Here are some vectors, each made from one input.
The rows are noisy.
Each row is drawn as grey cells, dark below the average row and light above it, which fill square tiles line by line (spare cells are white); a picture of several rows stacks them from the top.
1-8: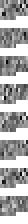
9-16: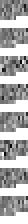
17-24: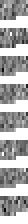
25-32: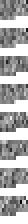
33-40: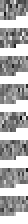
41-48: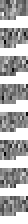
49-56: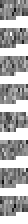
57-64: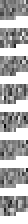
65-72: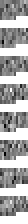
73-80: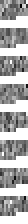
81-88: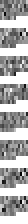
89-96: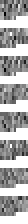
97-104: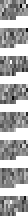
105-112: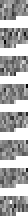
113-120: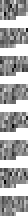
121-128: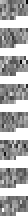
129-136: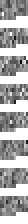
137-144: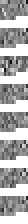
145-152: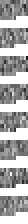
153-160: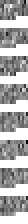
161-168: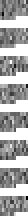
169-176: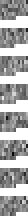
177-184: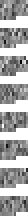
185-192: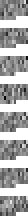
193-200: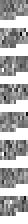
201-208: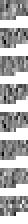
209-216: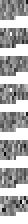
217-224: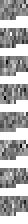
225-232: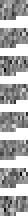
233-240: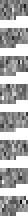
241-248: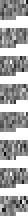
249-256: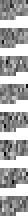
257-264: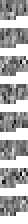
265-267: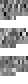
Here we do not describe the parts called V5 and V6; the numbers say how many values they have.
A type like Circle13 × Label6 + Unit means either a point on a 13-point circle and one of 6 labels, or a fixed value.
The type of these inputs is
(Circle11 + Unit) × Line9 × V5 + Tree7 + V6.
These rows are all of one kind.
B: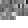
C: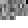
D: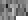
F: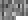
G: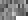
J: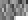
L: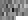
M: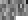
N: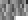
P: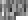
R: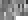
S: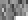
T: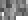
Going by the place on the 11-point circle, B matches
G, R and T.
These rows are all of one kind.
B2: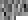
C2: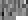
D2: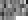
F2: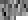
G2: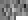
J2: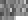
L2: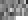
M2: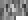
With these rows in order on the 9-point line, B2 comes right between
F2 and G2.
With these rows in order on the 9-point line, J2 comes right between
D2 and L2.
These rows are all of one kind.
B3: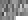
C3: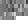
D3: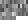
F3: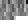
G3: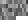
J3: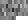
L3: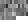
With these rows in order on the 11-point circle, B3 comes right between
C3 and J3.
